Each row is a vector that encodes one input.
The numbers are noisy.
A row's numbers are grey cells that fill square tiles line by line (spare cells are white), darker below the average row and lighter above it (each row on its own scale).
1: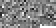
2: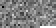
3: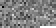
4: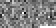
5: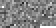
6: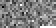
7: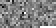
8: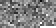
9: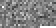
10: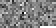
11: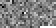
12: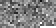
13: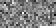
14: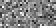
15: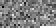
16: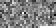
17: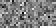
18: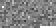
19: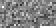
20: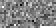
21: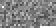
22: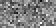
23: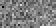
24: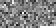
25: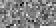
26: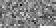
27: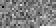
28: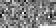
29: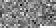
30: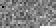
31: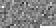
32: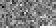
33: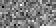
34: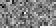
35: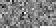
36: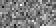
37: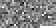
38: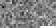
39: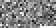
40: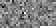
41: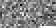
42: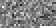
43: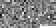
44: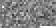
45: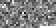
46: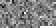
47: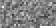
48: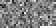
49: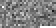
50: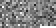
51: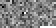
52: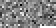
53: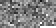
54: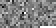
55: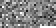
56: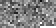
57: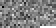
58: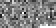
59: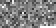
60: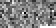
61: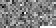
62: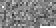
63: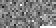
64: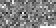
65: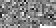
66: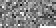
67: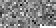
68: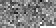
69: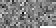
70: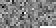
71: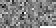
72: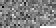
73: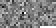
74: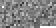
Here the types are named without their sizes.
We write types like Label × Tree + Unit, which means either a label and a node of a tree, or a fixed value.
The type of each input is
List(Line).
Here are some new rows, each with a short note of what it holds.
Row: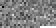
a list of one item
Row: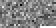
a list of two items
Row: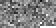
the empty list
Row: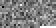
a list of one item
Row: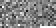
a list of two items
